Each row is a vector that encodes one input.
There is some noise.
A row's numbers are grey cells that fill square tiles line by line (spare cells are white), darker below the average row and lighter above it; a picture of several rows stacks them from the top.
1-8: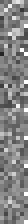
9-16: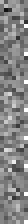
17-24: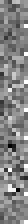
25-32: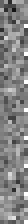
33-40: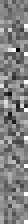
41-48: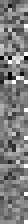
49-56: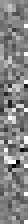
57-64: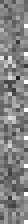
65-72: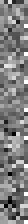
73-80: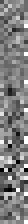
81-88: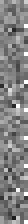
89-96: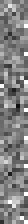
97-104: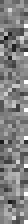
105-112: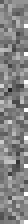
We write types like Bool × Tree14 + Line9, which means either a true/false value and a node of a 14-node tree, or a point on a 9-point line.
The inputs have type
Bool × List3(Line6).
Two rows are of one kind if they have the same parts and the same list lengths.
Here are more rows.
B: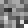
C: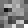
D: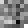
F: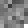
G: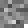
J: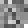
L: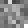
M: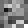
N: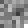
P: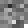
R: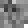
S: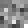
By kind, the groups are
B, C, M
D
F, G, L, P, S
J, N, R

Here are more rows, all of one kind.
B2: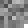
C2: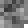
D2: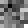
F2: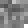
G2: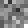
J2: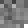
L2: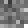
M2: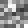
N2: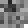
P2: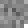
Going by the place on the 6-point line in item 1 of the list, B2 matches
F2 and N2.
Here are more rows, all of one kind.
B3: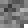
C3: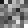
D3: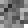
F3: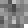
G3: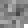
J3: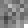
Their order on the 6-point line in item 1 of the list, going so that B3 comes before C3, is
J3, B3, C3, D3, G3, F3.
